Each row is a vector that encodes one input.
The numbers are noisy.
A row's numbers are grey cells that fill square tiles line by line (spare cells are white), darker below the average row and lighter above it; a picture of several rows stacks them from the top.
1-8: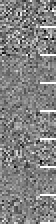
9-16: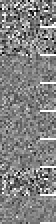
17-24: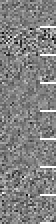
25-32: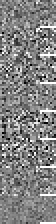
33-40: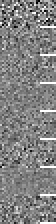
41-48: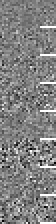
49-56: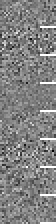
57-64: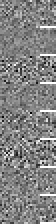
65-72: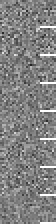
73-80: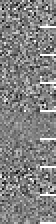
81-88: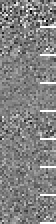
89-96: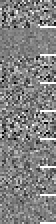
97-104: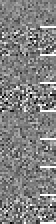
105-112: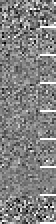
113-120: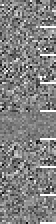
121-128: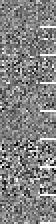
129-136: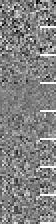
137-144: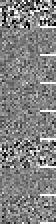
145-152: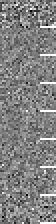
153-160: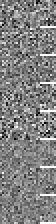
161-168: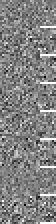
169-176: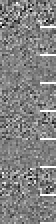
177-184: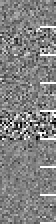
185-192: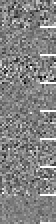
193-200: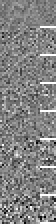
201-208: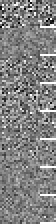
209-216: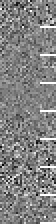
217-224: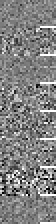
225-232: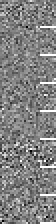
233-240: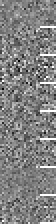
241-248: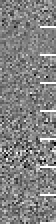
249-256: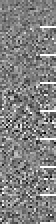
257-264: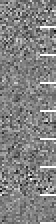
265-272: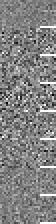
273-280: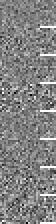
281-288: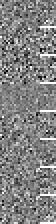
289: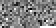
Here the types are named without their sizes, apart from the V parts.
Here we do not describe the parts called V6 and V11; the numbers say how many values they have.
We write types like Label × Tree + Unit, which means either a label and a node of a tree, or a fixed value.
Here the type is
Bool × Label × Line × (Line + V6) + V11.
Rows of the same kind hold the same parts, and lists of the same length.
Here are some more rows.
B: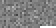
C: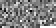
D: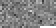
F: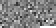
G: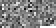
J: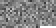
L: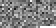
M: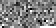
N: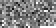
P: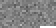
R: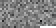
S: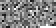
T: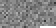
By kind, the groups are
B, C, F, M
D, R
G, J, L, N, P, S, T

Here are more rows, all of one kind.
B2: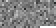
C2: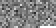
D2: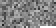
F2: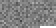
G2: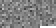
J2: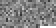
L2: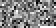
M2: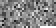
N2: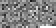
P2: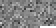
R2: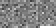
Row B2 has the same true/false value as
M2 and P2.
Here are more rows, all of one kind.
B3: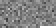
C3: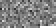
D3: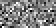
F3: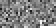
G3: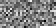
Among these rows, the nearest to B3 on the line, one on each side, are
C3 and D3.
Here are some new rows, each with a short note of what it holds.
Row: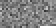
a value of V11
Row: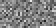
a label, a point on a line, a true/false value and a value of V6
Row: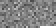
a label, a point on a line, a true/false value and a value of V6
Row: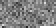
a value of V11
